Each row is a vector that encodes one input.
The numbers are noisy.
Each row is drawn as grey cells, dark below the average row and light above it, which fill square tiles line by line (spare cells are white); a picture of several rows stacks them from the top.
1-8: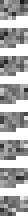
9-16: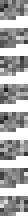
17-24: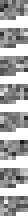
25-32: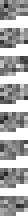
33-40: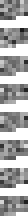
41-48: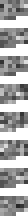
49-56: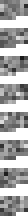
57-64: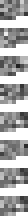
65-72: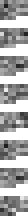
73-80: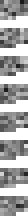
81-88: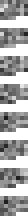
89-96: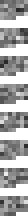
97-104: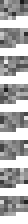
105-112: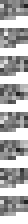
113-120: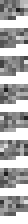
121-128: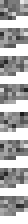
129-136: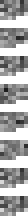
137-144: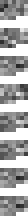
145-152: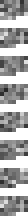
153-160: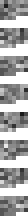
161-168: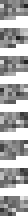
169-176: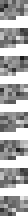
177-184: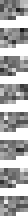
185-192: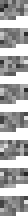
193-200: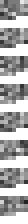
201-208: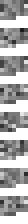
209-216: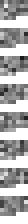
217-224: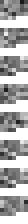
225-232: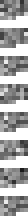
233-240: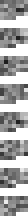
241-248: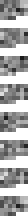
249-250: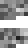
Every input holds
four true/false values.
